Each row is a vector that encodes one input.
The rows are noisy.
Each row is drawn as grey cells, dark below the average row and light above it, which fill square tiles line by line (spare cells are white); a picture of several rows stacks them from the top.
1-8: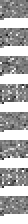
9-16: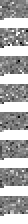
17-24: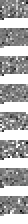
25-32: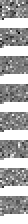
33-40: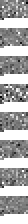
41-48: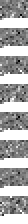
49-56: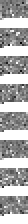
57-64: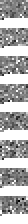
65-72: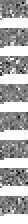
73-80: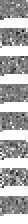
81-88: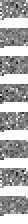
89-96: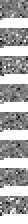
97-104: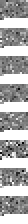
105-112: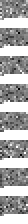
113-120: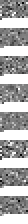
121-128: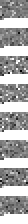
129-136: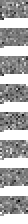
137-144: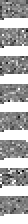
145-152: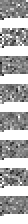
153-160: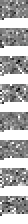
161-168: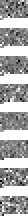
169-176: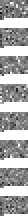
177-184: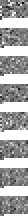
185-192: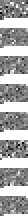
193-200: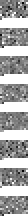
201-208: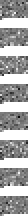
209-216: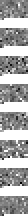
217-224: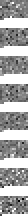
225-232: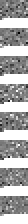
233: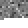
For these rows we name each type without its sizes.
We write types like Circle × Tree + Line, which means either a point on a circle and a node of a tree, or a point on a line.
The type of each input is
Bool × Circle.
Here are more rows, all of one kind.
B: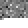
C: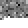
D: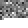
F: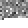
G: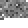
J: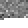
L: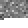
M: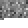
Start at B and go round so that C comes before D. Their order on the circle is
B, J, L, C, G, D, M, F.
